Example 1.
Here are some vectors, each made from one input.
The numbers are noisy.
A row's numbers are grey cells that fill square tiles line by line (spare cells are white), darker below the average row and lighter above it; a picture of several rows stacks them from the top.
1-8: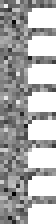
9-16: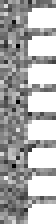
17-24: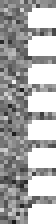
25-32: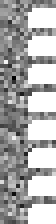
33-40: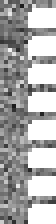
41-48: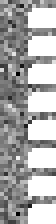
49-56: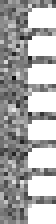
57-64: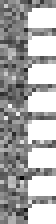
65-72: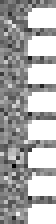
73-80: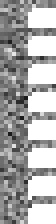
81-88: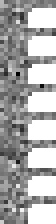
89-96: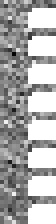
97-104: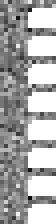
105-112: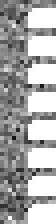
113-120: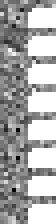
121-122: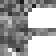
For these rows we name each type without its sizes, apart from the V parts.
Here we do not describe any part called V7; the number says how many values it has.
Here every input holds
a node of a tree, a true/false value and a value of V7.
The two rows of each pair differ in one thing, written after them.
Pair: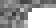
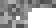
the value of V7
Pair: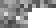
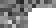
the node of the tree
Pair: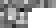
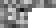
the node of the tree
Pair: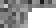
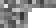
the value of V7
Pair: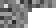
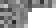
the value of V7
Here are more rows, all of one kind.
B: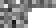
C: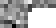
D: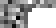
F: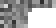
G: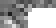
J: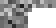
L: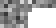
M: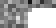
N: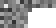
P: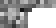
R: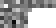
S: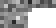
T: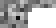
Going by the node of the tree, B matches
F, N, R and S.
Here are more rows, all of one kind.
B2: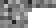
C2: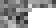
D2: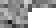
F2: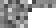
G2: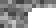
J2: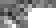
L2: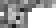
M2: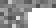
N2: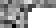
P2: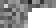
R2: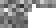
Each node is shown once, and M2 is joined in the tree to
D2, G2 and P2.
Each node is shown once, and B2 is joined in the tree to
P2.
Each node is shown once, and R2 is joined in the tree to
D2.
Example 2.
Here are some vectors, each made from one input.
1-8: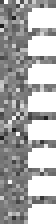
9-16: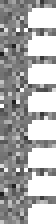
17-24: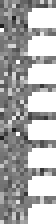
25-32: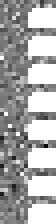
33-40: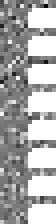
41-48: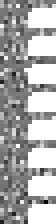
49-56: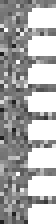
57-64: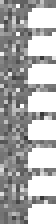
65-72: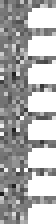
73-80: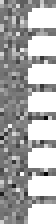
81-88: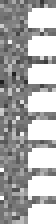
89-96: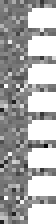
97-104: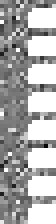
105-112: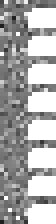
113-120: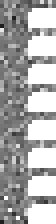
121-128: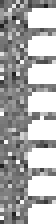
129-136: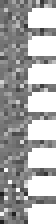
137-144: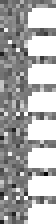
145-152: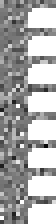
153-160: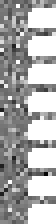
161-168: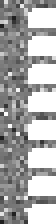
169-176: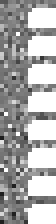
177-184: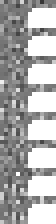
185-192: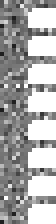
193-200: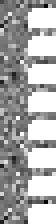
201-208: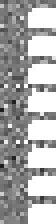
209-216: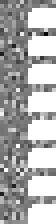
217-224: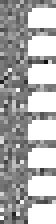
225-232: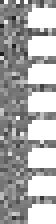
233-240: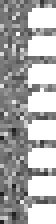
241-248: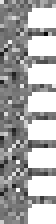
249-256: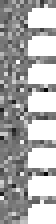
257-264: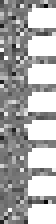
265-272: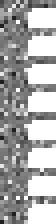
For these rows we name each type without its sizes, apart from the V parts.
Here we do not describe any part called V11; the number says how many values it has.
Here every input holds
either a node of a tree and three true/false values, or a value of V11.
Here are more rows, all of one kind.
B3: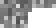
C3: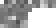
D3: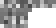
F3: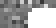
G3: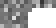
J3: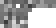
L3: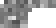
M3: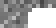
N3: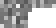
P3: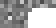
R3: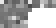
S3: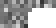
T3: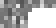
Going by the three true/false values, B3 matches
G3 and M3.
